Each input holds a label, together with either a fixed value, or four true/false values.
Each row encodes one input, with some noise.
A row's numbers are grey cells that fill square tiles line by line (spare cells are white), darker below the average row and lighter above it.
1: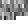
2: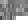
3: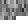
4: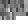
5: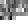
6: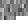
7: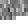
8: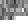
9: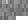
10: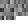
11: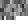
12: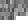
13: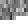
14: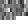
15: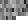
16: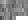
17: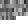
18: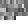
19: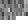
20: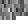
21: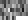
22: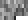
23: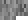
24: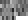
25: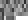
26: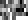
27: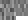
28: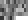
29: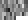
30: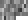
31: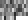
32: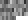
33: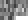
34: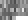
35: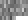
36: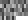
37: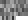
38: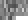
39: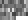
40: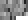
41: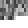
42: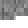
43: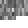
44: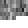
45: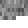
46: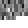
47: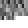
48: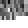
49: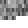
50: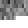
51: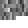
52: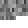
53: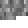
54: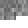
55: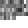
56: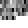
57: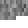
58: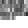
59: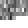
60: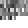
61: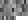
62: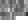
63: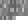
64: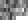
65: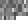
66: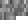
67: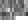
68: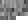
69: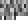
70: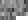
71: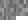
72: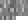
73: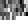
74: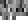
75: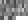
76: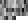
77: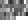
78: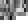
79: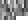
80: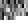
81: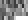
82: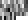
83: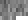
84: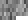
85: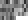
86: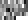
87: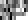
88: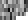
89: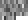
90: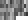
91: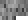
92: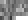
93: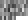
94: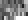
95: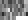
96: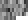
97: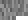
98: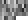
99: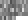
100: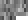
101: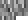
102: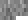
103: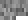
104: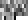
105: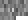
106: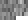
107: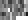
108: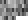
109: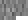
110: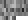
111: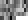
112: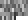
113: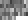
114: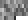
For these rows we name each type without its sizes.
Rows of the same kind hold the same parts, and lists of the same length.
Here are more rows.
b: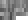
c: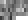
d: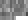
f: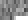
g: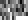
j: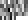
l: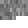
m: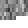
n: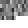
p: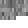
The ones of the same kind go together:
b, m
c, d, f, g, j, l, n, p

